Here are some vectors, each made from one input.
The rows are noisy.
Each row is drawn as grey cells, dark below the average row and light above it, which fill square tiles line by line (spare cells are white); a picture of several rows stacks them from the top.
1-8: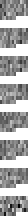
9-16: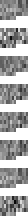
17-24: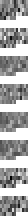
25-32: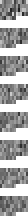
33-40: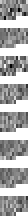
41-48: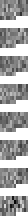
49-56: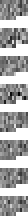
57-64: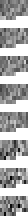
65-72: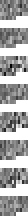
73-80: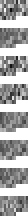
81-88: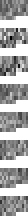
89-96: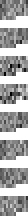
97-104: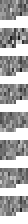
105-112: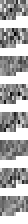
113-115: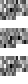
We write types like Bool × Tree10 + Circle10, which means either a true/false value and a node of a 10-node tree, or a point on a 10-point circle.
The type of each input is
Bool × (Line5 + Line6) + Circle6.
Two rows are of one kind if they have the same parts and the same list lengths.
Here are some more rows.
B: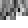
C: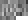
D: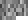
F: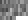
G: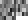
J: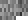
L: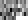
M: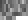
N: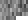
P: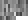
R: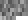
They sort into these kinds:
B, G, L
C, D, J, P
F, M, N, R

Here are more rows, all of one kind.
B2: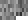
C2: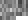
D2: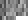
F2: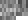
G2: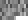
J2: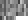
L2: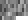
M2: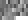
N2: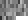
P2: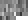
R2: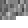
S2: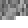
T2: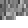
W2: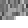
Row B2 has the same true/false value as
C2, F2 and P2.
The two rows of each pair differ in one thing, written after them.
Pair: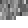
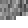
the place on the 6-point line
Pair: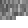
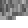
the place on the 6-point line
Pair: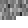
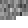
the place on the 6-point line
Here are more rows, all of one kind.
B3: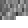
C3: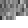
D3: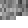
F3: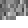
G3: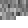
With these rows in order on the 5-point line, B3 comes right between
C3 and D3.
